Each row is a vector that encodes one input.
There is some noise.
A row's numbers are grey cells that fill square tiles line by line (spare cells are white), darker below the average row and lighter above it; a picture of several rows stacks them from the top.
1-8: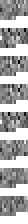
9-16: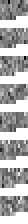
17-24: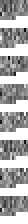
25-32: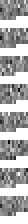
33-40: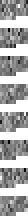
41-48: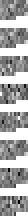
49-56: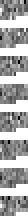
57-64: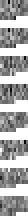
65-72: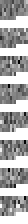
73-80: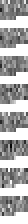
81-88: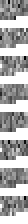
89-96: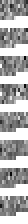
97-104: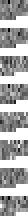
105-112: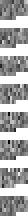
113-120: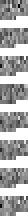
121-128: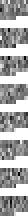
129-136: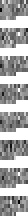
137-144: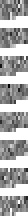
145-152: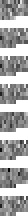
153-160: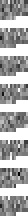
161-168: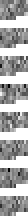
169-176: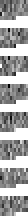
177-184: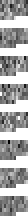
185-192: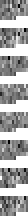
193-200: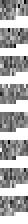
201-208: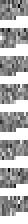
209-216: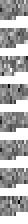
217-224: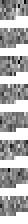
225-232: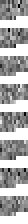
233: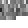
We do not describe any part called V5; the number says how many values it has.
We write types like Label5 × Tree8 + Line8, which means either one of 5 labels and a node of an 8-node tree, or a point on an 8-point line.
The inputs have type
(Circle14 + V5) × Line10.
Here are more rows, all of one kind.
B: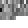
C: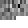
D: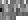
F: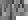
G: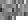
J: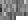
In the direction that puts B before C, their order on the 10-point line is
B, D, G, J, F, C.
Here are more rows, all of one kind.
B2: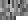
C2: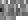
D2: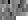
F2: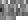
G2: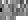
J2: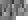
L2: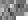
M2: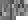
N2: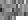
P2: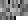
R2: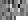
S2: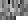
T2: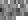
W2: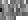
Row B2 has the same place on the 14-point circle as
C2, F2 and J2.
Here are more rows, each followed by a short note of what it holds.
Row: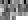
a point on a 10-point line and a value of V5
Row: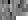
a point on a 14-point circle and a point on a 10-point line
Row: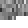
a point on a 14-point circle and a point on a 10-point line
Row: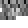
a point on a 10-point line and a value of V5
